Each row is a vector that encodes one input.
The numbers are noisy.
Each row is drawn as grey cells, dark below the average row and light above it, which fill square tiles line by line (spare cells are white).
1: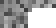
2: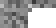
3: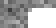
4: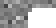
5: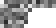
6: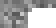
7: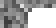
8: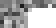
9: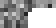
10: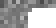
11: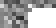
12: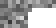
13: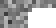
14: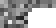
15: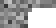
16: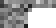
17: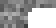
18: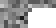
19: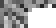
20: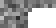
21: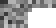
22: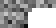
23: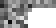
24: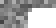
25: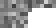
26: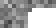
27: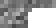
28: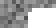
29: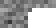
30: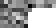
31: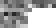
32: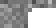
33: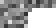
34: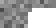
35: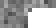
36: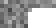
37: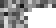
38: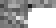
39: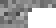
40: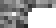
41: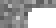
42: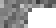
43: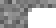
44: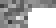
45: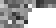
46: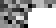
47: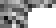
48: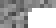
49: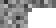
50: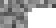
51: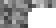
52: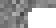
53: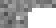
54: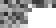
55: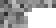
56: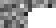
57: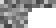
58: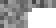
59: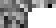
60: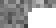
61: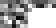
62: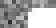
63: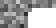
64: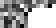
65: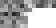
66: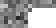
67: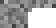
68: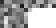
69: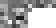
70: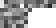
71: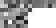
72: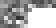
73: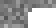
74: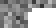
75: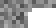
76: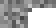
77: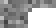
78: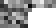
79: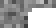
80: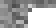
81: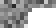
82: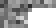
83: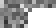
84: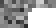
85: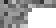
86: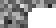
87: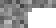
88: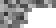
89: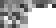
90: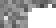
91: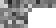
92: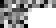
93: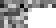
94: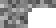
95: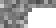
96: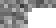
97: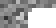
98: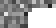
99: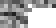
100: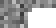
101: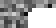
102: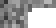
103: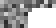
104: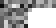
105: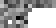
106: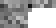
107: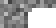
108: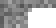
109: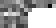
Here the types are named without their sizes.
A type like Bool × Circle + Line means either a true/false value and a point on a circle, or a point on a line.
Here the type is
Bool × Circle × Line.
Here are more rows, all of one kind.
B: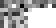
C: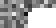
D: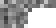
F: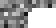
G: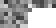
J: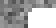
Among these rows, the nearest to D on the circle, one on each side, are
C and G.
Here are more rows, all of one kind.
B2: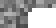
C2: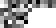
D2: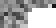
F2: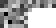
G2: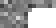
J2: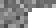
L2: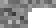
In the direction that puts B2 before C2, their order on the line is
J2, B2, D2, F2, C2, L2, G2.
